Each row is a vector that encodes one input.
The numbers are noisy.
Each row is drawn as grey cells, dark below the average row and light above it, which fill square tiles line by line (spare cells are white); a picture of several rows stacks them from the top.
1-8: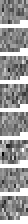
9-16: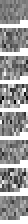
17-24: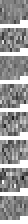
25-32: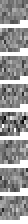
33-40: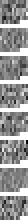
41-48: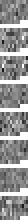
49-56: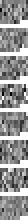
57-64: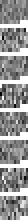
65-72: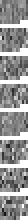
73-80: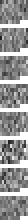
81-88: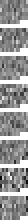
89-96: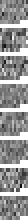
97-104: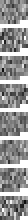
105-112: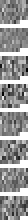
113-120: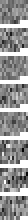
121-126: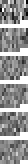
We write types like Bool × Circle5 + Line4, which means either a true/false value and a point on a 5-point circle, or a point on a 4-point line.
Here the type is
Line6 + List3(Line5).
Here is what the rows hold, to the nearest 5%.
About 20% of them hold a point on a 6-point line. The rest are lists of up to three points on a 5-point line: about 5% of all rows are empty, 20% hold one, 25% two and 30% three.
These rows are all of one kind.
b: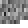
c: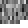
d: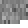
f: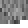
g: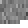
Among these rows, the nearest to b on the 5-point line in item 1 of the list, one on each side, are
c and d.
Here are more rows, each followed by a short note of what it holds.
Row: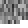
a point on a 6-point line
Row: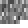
a list of two items
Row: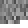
a list of two items
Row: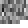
a point on a 6-point line
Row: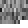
the empty list
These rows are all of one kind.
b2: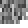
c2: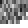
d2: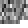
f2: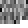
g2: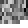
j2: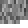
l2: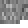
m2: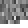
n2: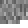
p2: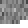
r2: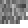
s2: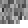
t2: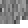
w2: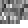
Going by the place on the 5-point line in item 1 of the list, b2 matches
f2, j2, m2 and s2.
